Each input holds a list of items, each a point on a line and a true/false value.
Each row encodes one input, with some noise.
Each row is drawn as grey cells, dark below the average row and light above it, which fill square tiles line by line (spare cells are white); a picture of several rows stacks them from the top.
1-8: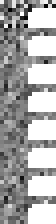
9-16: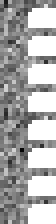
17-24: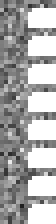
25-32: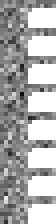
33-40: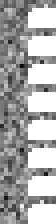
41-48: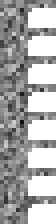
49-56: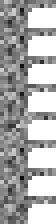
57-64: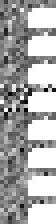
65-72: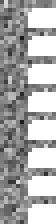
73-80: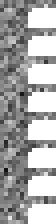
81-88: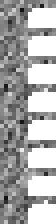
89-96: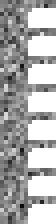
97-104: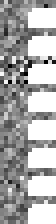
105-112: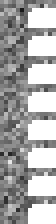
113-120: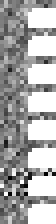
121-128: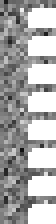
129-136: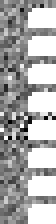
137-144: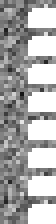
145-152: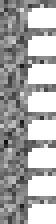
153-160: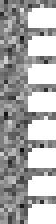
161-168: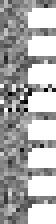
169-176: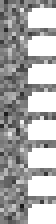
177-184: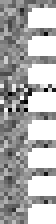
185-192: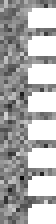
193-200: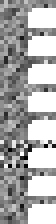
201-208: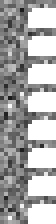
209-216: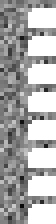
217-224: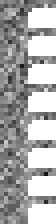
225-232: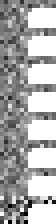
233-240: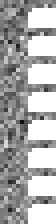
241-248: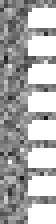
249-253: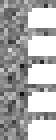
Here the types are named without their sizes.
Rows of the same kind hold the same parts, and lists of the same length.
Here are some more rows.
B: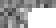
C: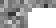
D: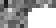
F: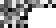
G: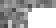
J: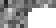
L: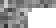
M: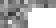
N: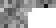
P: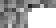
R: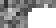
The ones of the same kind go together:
B, C, G, L, M, N, P
D, J, R
F

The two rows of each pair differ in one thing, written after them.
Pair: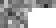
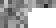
the place on the line in item 2 of the list
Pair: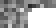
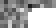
the true/false value in item 2 of the list
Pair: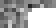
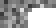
the true/false value in item 1 of the list
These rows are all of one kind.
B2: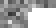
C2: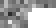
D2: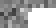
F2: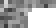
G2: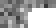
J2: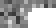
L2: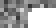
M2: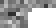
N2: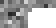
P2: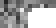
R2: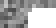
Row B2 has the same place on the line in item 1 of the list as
C2, F2 and R2.
